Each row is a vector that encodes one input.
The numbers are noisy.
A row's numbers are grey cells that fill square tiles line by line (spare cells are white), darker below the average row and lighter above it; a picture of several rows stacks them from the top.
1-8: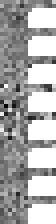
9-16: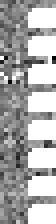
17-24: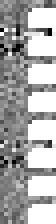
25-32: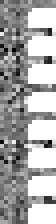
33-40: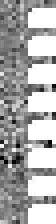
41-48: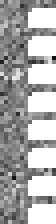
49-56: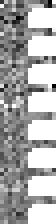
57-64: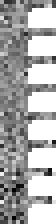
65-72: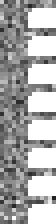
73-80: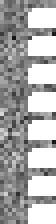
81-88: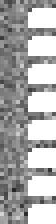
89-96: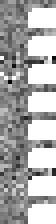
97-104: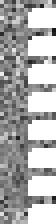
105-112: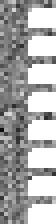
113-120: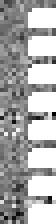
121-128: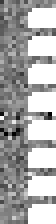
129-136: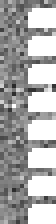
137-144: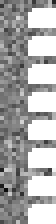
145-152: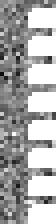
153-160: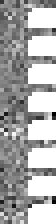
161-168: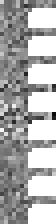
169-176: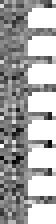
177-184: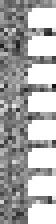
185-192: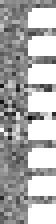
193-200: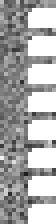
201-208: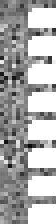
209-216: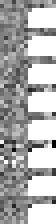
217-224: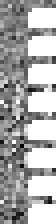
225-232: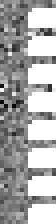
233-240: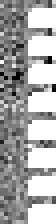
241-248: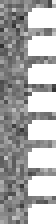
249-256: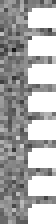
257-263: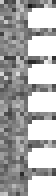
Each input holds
a list of up to three points on a 5-point line.
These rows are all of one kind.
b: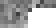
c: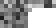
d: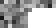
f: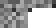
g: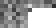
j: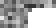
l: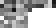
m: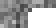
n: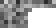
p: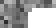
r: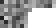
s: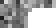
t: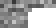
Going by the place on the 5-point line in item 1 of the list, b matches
f, g and l.
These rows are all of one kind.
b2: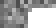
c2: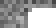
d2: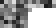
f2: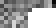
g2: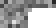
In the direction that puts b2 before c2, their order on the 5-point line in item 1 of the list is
d2, g2, b2, c2, f2.
